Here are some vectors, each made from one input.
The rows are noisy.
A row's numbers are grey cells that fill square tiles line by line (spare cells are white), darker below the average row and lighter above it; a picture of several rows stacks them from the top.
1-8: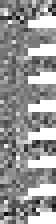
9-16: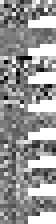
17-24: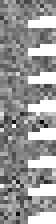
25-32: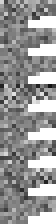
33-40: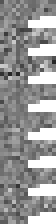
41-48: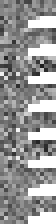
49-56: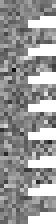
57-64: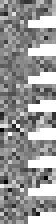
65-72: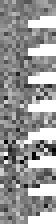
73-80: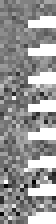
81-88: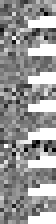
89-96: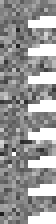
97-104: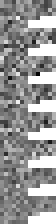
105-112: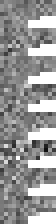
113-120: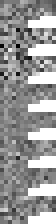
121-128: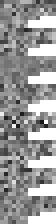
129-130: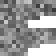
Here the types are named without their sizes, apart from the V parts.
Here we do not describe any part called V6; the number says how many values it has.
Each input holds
a point on a line and three true/false values, together with a list of values of V6.
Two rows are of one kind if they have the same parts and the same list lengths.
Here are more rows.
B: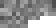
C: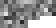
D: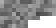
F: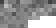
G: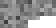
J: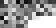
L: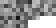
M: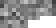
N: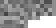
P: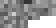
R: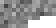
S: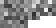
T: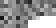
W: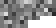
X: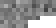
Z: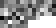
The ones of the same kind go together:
B, D, G, J, L, M, R, S, T
C, F, N, W, Z
P, X

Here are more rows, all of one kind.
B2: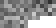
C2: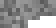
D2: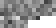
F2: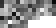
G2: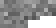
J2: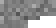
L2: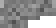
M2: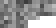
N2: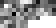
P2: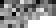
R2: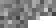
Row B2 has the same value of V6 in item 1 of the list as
G2, L2, N2 and R2.
